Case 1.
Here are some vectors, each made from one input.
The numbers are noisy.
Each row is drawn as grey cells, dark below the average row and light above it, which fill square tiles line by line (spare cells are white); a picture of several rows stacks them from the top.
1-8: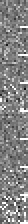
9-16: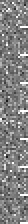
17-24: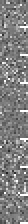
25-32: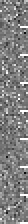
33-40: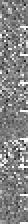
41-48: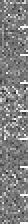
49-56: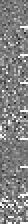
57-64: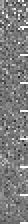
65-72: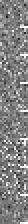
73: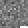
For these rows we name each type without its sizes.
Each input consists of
a point on a line and a node of a tree.
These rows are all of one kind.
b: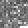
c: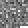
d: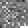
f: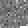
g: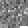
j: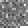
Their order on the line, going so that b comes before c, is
b, f, j, c, d, g.
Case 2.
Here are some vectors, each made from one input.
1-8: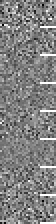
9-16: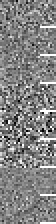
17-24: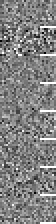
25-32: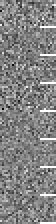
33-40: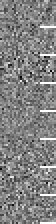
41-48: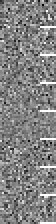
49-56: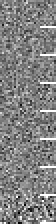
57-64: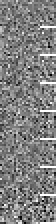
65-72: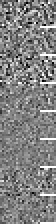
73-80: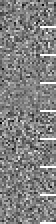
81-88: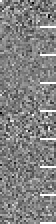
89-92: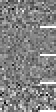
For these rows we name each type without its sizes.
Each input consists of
either a point on a line, or a node of a tree.
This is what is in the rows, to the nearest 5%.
About 45% of them hold a point on a line. The rest hold a node of a tree.
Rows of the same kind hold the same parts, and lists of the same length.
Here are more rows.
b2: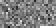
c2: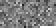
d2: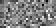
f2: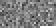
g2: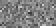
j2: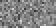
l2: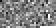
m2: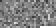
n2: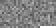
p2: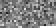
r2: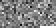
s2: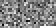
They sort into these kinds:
b2, p2, r2
c2, d2, f2, g2, j2, l2, m2, n2, s2

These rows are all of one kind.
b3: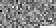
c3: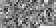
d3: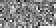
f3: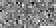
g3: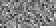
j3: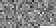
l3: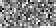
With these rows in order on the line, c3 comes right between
g3 and j3.
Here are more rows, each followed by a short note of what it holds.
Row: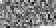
a point on a line
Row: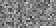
a node of a tree
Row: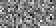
a node of a tree
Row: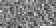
a node of a tree
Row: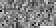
a point on a line
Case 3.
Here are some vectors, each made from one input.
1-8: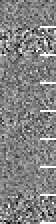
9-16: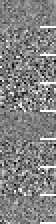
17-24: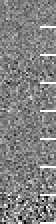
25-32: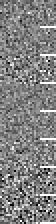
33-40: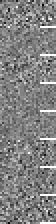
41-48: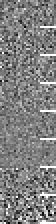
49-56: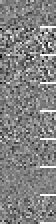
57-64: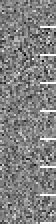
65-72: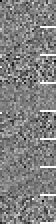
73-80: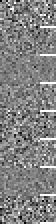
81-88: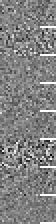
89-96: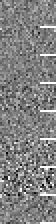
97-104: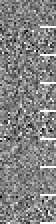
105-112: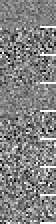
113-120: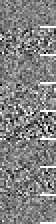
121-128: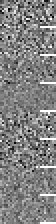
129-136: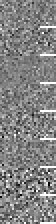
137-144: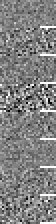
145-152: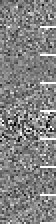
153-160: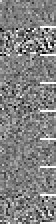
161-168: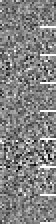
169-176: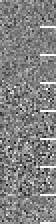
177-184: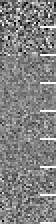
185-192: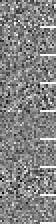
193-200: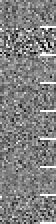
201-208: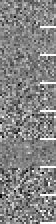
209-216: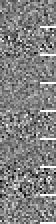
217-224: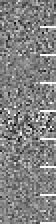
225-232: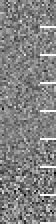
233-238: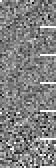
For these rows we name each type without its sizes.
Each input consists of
four true/false values, together with either a fixed value, or a node of a tree.
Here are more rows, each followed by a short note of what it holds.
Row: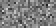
four true/false values
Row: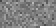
four true/false values
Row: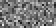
four true/false values
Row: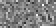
a node of a tree and four true/false values
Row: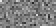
a node of a tree and four true/false values
